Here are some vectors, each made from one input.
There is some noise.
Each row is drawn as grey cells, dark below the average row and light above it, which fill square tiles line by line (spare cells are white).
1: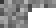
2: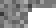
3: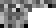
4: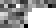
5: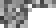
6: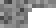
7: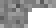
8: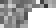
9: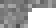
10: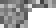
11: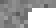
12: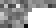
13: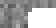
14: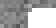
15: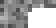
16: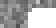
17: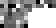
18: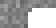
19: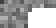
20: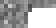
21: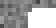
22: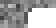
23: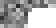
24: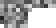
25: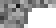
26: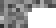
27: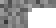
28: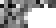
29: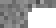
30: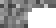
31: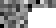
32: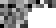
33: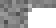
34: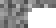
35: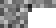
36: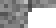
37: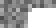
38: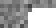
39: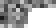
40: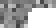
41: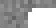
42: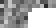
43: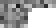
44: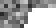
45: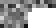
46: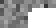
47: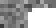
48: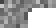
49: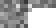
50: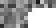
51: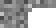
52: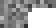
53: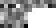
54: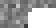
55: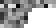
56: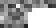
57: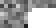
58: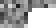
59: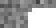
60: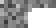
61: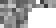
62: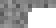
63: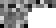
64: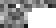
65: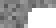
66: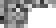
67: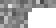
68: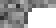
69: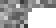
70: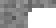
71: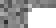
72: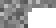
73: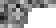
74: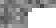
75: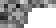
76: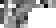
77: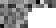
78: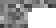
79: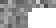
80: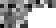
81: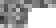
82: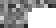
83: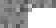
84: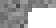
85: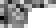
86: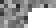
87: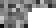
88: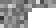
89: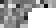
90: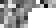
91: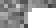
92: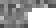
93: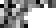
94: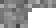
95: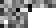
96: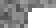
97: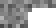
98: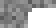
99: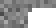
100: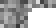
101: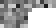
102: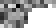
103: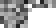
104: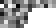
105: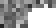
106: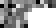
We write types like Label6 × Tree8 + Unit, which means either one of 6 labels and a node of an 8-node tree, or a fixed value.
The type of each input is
(Bool × Bool × Bool + Unit) × Label5 + Line3 × Line3.
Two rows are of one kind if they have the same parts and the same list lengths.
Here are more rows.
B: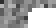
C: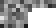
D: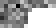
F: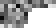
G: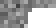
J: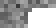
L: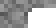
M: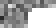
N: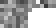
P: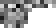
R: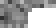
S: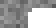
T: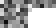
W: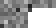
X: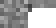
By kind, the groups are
B, D, G, N, P, S
C, F, J, L, T, X
M, R, W

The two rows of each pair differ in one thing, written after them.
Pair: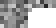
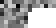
one of the three true/false values
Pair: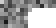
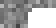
the label
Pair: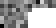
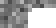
the label
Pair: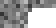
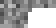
one of the three true/false values
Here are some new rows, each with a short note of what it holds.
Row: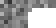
a point on each of two 3-point lines
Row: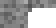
one of 5 labels
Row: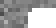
one of 5 labels and three true/false values
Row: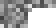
one of 5 labels
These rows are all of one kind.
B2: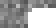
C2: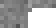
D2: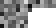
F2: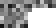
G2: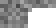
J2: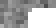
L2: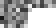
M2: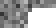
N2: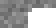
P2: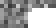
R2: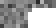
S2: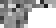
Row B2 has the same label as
C2, N2 and P2.
